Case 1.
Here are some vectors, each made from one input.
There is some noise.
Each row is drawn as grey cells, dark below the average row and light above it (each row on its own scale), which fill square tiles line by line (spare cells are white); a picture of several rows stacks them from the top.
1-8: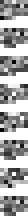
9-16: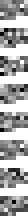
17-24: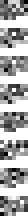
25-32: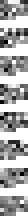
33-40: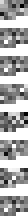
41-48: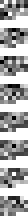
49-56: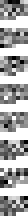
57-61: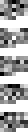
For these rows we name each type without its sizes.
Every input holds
four true/false values.
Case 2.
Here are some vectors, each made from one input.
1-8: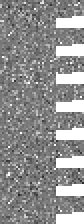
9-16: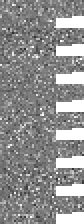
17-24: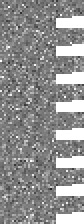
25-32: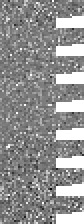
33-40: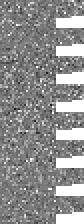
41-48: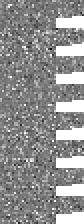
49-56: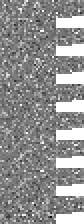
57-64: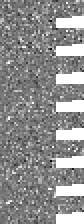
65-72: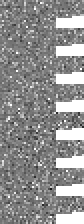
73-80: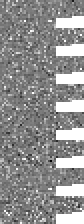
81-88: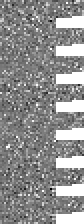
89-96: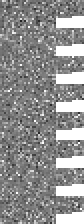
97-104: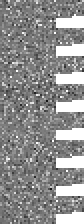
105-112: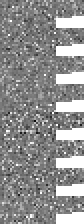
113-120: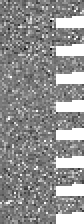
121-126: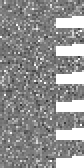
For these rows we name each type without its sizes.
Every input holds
a point on a circle.
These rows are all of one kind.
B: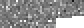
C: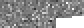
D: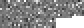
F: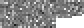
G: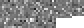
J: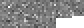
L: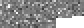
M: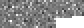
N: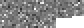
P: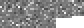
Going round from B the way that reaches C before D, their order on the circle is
B, L, J, C, G, F, M, P, N, D.
